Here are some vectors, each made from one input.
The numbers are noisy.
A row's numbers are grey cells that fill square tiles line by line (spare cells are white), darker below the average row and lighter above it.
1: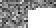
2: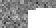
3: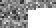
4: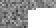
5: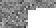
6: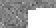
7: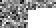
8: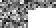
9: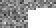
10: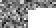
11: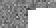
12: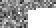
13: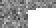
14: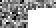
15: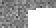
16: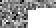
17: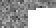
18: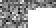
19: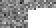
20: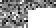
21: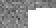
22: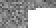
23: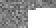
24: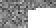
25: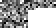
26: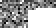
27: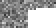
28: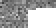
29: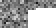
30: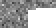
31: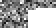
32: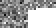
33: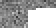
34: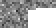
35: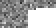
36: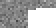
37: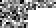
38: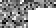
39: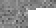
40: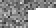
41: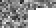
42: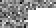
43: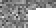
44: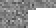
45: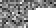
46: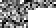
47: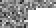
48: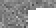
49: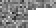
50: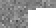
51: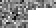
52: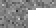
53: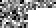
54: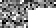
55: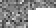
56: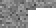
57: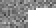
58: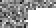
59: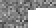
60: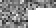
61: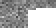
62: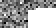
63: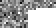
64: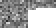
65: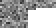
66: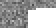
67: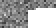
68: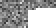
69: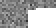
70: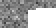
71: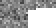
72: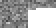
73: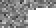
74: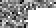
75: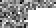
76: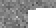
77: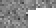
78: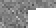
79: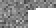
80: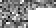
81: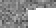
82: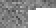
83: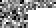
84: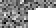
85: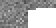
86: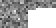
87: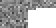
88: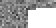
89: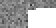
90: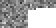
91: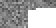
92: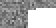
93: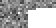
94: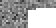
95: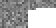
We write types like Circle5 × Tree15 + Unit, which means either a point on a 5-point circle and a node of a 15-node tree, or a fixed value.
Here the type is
Bool × Line8.
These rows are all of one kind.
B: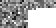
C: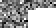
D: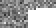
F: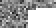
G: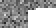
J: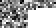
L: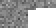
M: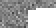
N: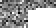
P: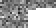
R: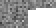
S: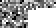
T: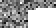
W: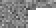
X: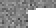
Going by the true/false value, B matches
D, M, P and S.
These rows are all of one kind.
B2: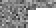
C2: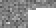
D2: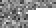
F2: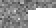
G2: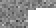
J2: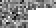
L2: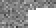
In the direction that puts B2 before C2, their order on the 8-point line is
J2, F2, B2, G2, D2, C2, L2.
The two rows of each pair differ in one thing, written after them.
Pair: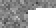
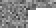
the true/false value
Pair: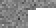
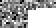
the place on the 8-point line
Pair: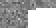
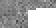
the place on the 8-point line
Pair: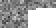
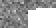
the place on the 8-point line
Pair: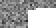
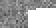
the true/false value
